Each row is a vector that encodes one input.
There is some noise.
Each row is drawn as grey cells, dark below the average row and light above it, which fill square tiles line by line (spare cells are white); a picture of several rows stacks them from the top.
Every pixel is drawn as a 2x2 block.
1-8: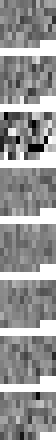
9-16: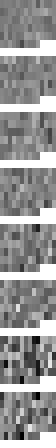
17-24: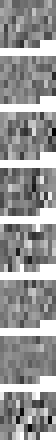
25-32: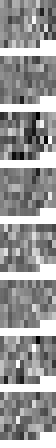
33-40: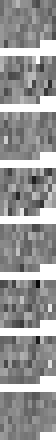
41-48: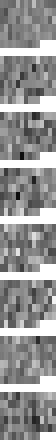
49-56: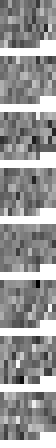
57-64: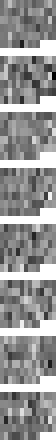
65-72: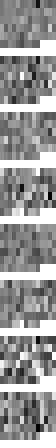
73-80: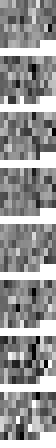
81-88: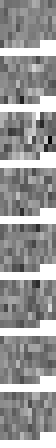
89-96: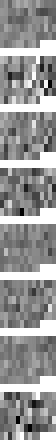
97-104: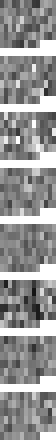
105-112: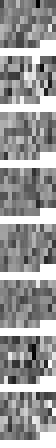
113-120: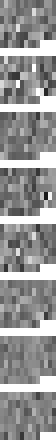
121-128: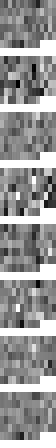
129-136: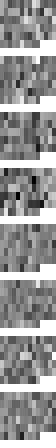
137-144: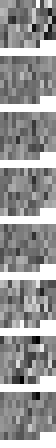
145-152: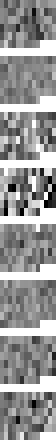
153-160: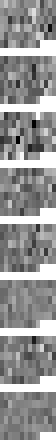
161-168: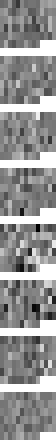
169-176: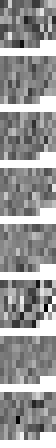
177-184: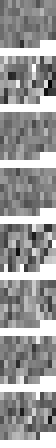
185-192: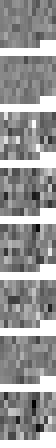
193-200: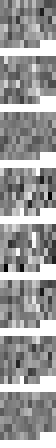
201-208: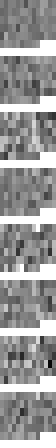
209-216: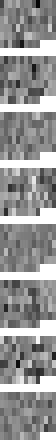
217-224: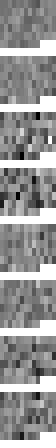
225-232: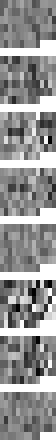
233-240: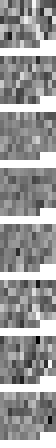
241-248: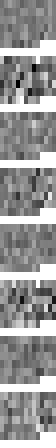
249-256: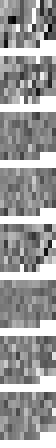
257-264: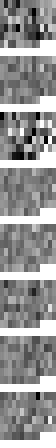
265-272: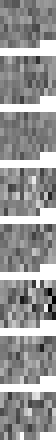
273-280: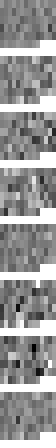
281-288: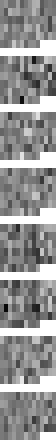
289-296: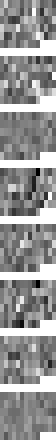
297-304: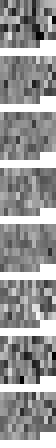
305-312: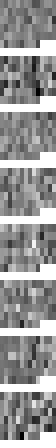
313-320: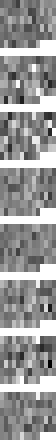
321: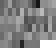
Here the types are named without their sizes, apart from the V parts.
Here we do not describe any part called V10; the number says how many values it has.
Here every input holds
a list of items, each a point on a line and a value of V10.
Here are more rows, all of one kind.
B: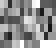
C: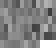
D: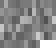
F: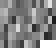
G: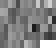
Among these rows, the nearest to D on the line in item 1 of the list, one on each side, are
B and G.
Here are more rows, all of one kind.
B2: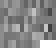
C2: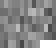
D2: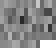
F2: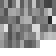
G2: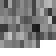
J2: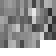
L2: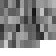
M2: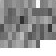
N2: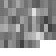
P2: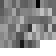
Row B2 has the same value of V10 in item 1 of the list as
G2, J2 and N2.
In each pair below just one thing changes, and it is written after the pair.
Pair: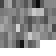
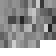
the place on the line in item 1 of the list
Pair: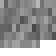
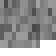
the value of V10 in item 1 of the list
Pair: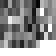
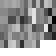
the place on the line in item 1 of the list
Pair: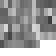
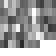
the place on the line in item 1 of the list
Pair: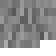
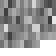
the value of V10 in item 1 of the list
